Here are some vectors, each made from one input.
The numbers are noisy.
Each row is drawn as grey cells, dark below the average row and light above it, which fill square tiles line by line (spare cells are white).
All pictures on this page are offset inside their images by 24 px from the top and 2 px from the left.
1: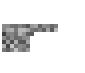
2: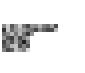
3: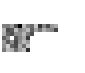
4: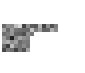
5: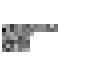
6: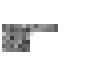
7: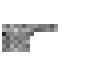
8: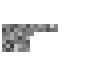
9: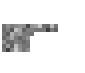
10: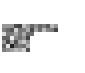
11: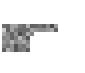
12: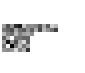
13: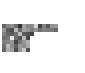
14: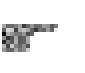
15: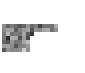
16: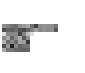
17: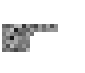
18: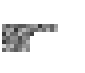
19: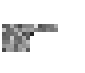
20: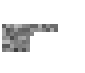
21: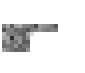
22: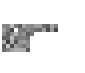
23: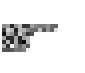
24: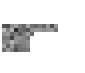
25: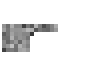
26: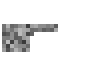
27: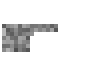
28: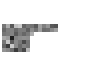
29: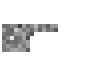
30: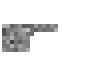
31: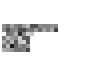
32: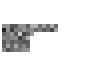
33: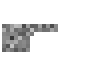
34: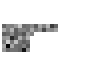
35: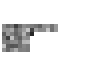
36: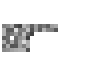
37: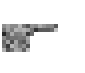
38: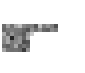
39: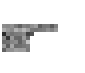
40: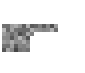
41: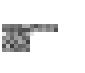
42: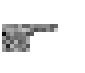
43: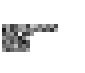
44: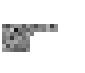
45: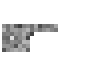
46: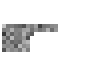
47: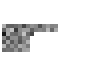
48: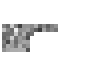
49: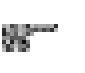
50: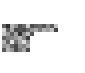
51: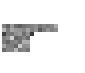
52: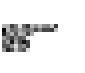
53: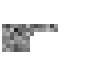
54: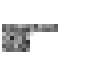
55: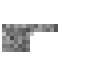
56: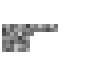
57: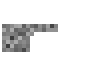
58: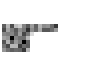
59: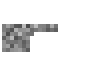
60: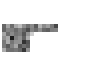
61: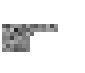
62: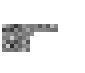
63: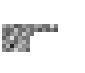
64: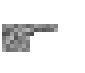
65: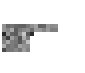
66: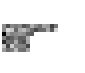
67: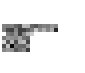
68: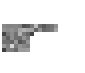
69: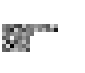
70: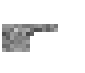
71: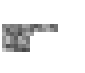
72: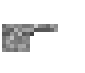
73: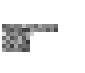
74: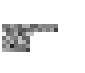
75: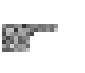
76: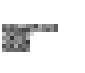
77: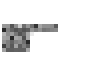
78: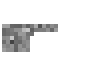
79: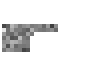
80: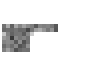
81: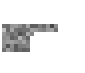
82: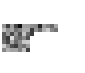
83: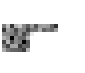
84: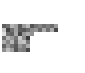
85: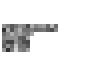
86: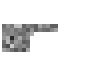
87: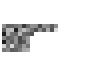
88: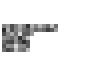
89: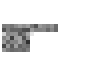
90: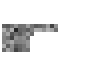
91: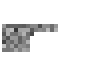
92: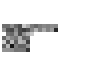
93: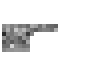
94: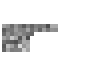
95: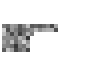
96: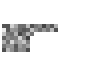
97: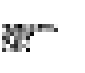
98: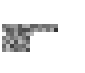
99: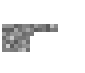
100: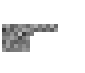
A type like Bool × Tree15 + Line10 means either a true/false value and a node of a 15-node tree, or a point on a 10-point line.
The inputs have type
Line5 × (Tree10 + Unit).
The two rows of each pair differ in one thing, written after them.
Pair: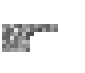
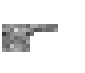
the node of the tree
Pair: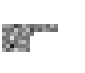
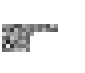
the place on the 5-point line
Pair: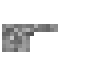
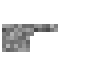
the place on the 5-point line
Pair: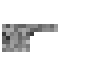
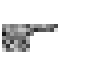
the place on the 5-point line
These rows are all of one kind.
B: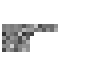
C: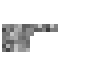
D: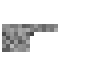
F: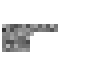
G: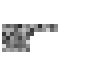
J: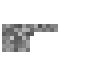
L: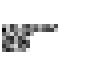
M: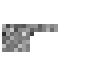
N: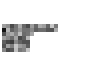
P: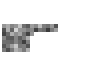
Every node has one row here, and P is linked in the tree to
G.
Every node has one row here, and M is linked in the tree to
D.
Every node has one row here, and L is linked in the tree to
D and G.
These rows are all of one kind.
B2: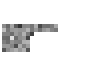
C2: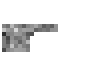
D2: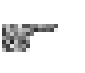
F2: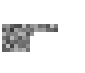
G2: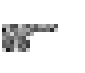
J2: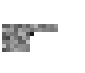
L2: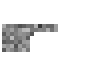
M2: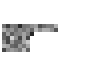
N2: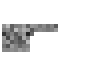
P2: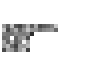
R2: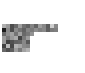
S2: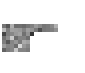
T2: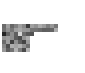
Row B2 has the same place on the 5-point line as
C2, L2, P2 and S2.
